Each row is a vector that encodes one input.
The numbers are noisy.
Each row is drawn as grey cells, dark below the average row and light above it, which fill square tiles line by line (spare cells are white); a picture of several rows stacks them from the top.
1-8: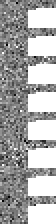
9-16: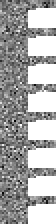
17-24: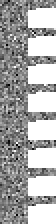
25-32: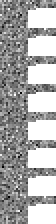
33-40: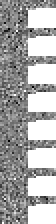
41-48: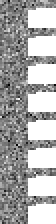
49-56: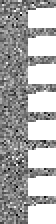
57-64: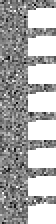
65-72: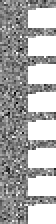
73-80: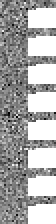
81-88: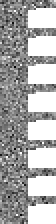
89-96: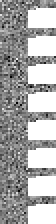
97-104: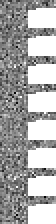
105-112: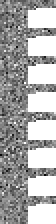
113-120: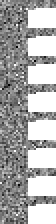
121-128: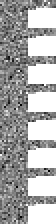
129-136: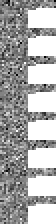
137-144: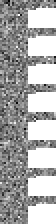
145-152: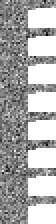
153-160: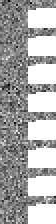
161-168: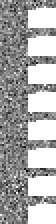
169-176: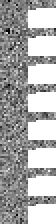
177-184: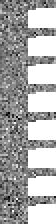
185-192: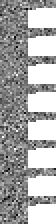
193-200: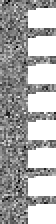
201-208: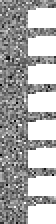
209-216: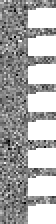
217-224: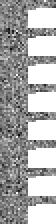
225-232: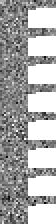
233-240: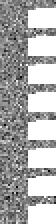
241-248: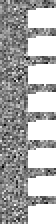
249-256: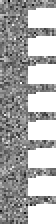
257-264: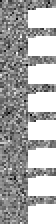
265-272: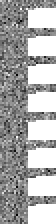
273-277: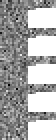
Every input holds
a node of a 14-node tree, together with either a point on a 10-point line, or a point on a 17-point line.
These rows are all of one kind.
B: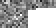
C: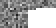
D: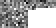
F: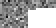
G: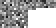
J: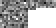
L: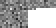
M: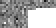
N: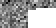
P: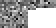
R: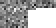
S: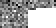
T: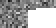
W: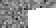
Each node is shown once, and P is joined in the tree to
R.
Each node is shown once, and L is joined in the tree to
C and W.
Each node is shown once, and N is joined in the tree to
F and S.
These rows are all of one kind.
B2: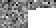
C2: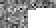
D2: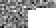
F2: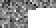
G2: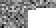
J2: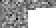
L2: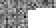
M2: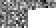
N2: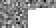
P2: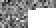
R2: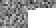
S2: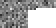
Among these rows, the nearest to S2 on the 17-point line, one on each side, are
L2 and N2.
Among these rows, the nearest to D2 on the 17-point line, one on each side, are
G2 and N2.
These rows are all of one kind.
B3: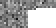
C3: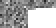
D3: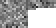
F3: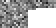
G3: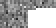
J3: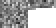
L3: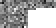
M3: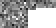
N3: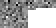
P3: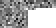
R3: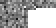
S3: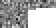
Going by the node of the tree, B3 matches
G3 and L3.
